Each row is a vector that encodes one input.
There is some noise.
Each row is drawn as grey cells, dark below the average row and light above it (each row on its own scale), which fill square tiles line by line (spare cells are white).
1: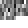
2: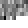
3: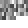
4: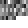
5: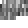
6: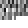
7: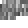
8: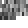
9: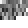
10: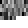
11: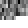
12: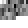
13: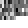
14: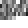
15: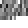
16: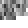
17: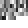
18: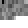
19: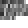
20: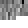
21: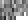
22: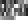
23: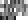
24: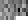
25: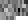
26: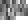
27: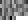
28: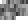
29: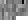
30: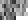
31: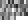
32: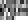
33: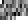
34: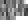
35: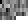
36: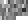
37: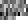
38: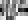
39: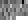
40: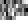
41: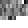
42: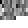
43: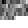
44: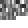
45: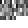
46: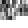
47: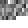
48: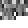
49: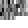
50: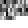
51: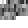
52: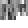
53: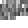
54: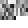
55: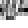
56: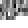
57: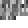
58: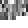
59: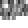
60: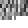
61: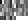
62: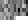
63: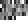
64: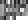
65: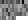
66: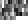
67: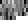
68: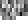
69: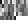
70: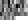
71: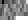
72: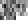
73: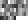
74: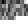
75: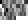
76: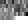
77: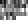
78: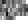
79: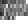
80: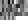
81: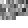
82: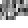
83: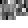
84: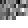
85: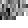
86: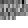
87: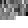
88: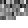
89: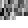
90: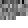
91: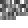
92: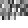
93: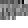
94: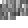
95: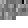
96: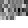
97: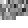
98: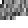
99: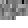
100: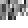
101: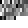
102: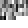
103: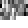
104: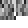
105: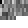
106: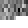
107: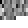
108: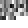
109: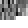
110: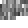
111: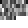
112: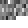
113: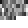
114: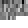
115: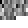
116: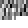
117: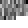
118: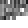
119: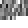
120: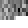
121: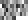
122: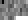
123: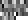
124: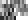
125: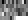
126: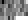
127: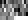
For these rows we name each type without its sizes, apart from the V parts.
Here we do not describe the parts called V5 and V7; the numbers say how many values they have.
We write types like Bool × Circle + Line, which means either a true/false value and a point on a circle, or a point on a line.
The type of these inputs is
(Bool × Bool × Bool + Unit) × V7 + Circle × V5.
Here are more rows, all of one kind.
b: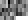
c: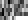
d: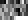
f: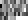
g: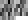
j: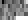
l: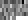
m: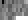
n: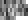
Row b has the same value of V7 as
c and g.
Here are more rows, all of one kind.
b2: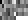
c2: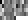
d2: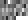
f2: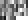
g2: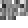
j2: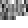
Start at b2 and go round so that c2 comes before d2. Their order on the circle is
b2, g2, f2, c2, d2, j2.
